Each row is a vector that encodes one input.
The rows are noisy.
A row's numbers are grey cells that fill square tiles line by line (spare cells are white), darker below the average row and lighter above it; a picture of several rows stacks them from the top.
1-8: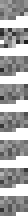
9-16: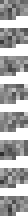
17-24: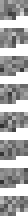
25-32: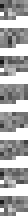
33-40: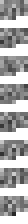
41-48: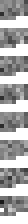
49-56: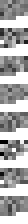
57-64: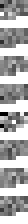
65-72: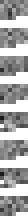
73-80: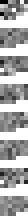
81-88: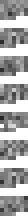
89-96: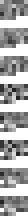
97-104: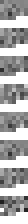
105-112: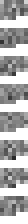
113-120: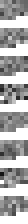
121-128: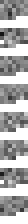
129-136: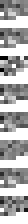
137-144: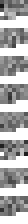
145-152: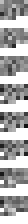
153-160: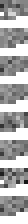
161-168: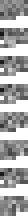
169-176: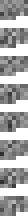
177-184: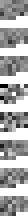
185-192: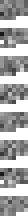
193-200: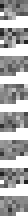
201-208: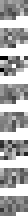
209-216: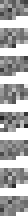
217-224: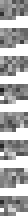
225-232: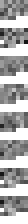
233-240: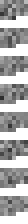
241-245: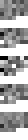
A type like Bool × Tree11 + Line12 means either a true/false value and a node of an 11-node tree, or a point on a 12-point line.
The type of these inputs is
List2(Line4 + Line7).
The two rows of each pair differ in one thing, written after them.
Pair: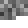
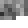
the place on the 4-point line in item 1 of the list
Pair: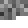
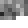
the place on the 4-point line in item 1 of the list
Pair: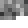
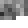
the place on the 4-point line in item 2 of the list
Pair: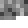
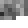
the place on the 4-point line in item 2 of the list
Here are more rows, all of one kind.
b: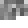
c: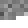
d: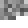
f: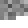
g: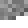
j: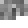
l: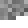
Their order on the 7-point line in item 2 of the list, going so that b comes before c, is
b, d, f, l, g, j, c.
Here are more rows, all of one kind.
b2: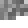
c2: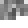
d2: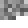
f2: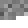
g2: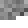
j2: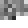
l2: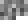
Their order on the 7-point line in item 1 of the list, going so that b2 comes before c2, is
f2, g2, b2, c2, l2, j2, d2.
